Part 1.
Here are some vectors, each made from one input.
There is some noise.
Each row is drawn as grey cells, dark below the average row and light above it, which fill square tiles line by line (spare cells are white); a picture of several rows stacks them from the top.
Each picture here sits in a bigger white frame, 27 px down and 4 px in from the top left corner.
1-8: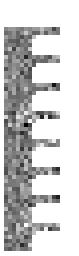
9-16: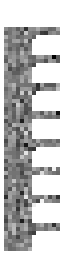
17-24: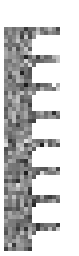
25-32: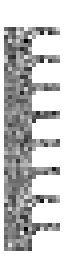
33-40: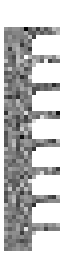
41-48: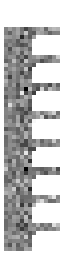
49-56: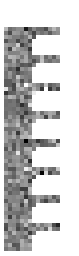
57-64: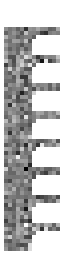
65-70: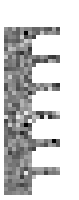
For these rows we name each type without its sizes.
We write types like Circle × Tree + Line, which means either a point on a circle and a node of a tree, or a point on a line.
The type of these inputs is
(Bool × Bool × Bool × Bool + Unit) × Line.
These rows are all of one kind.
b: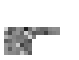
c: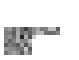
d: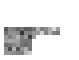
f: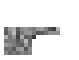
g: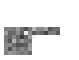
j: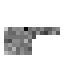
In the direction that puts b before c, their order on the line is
b, j, f, d, c, g.
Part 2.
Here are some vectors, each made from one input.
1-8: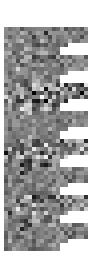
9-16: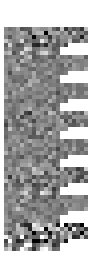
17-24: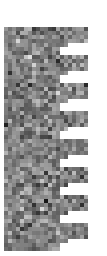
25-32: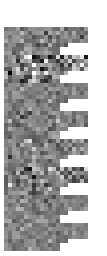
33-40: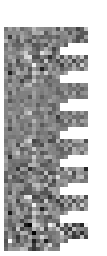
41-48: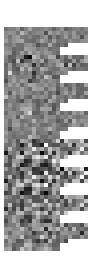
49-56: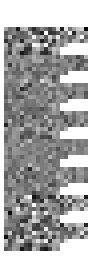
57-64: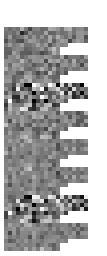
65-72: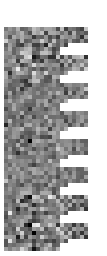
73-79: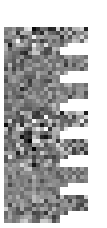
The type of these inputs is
Line9 + Line10.
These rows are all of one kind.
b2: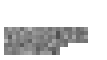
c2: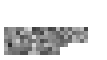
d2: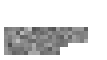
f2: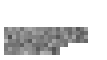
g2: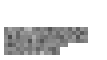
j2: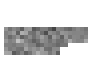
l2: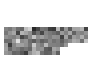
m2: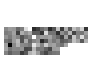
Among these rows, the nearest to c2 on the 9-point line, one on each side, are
d2 and m2.
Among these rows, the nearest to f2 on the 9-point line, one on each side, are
b2 and g2.
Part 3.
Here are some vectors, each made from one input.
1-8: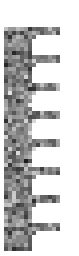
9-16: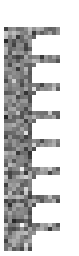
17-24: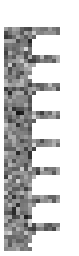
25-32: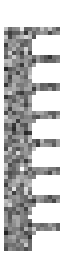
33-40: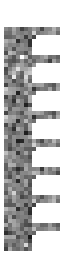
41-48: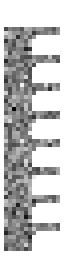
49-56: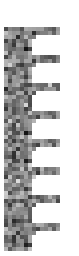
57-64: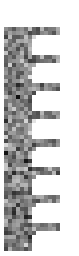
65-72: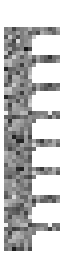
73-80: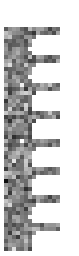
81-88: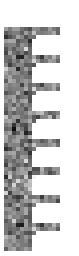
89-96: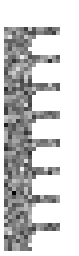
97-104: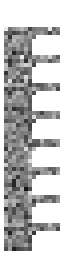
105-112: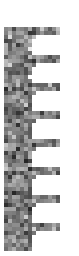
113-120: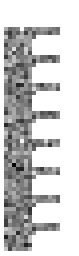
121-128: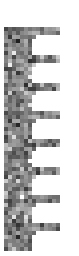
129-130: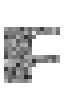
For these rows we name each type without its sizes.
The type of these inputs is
Circle + Line.
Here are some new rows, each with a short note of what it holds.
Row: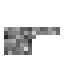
a point on a line
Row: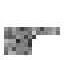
a point on a line
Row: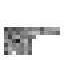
a point on a line
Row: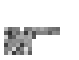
a point on a line
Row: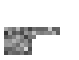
a point on a line
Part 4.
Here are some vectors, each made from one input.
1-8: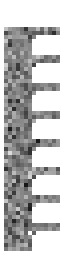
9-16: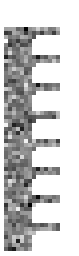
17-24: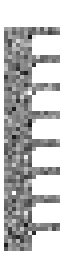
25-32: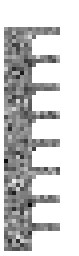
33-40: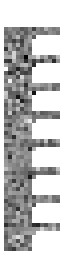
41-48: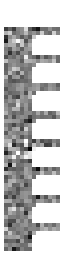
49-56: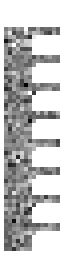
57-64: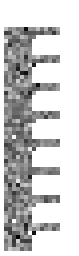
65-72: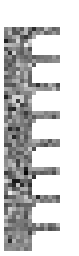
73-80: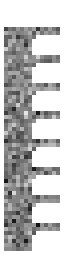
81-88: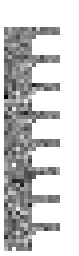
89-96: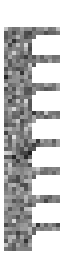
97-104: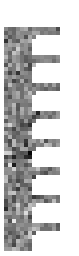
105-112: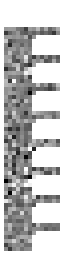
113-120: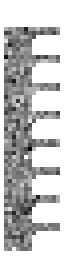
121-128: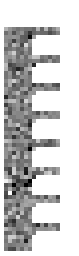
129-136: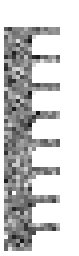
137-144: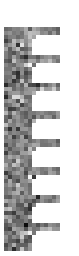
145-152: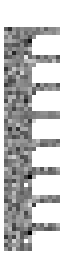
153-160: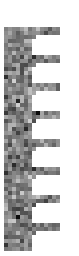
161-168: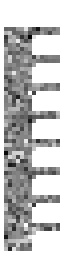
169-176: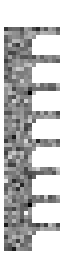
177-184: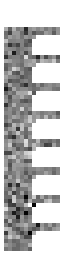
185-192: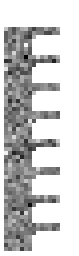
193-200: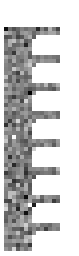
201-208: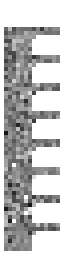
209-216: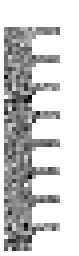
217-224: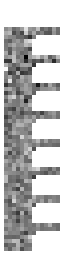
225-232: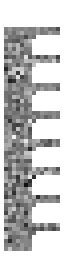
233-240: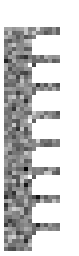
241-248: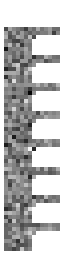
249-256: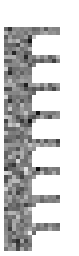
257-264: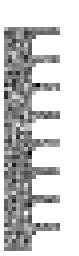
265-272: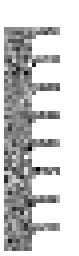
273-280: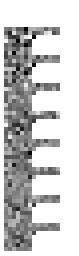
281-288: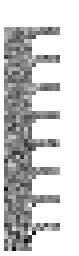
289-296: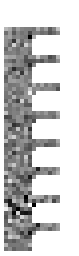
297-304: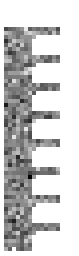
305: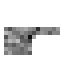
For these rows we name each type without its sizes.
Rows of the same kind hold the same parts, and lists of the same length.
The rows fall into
2 kinds.
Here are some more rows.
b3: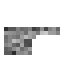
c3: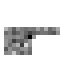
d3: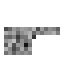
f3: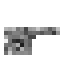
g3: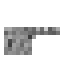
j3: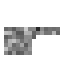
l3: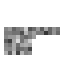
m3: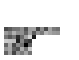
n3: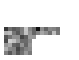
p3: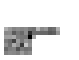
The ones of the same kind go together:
b3, d3, j3, l3, m3, n3
c3, f3, g3, p3

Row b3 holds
a point on a circle and a point on a line.
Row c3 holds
a point on a line.
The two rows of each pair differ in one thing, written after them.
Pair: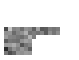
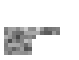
the place on the circle
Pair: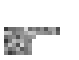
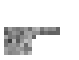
the place on the line
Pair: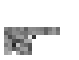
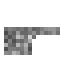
the place on the circle
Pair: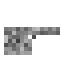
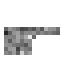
the place on the circle
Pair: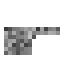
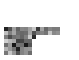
the place on the line
